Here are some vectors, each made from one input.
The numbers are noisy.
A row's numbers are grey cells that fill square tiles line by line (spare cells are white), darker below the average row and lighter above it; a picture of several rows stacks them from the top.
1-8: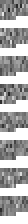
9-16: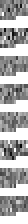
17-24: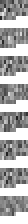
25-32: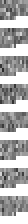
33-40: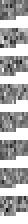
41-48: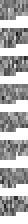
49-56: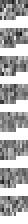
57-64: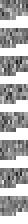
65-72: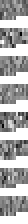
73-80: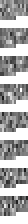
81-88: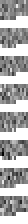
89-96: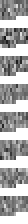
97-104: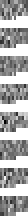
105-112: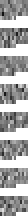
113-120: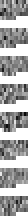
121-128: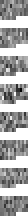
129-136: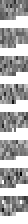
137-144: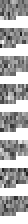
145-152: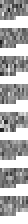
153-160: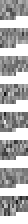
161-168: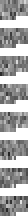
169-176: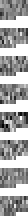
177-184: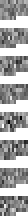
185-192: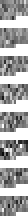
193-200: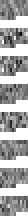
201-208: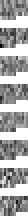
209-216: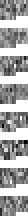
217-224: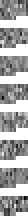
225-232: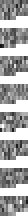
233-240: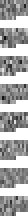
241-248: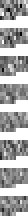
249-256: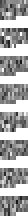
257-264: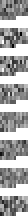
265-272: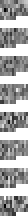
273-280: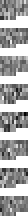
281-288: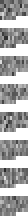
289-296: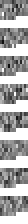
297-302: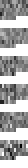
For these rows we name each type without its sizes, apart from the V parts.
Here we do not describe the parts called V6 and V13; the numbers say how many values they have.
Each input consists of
either a label, a point on a line and a value of V13, or a true/false value and a value of V6.
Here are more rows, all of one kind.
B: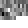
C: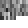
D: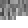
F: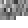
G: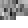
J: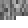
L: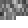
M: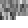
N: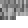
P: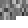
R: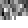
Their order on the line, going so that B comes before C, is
D, M, N, F, G, R, J, B, C, L, P.
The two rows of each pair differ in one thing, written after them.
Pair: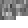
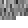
the value of V13
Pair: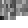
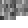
the value of V13
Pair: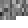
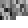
the place on the line
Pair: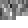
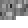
the place on the line
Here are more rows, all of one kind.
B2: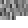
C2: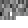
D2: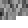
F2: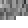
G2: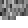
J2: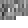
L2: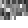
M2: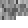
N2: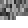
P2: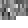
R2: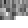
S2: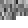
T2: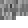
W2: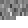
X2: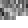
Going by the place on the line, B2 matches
C2, D2, N2 and X2.
